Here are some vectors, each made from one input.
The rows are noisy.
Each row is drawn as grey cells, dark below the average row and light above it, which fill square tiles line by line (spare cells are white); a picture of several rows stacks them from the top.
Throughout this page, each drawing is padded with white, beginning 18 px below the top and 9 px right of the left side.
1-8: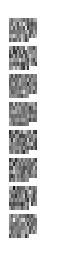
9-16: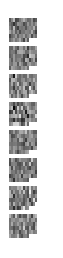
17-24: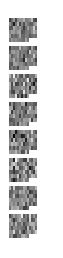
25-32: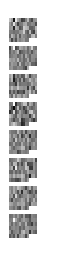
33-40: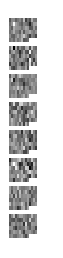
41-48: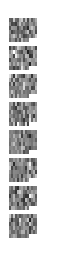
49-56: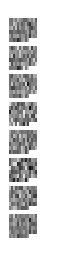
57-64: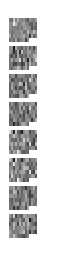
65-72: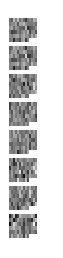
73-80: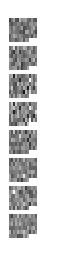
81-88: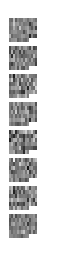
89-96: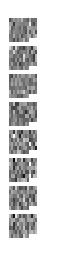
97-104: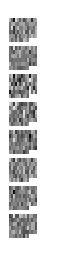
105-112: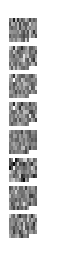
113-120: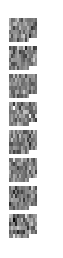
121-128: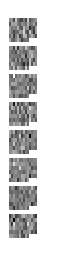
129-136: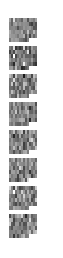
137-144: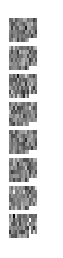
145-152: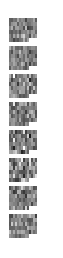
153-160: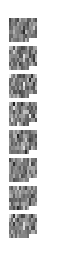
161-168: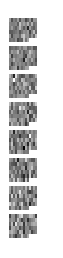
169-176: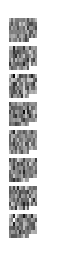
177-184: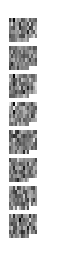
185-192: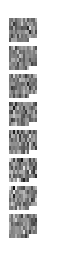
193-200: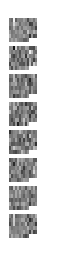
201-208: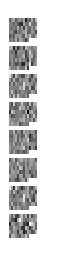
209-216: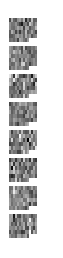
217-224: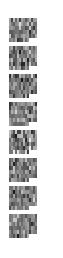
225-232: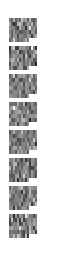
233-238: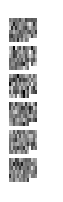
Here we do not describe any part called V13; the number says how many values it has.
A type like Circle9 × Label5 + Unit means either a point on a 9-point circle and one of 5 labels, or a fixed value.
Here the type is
(Bool × Bool × Bool + Unit) × (Line6 + V13).
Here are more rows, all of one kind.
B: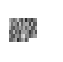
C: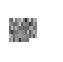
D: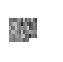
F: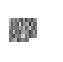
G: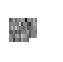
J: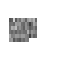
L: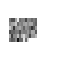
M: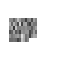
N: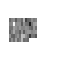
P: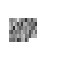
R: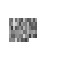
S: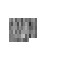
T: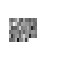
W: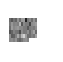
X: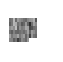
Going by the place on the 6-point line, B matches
F, M, P and S.
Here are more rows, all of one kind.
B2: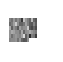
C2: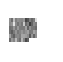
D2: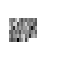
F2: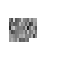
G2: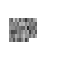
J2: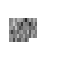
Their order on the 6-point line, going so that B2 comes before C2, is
F2, G2, J2, D2, B2, C2.
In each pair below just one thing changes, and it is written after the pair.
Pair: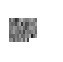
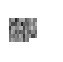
the value of V13
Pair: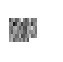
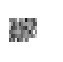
the value of V13
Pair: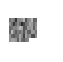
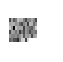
the value of V13
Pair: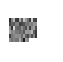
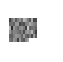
one of the three true/false values
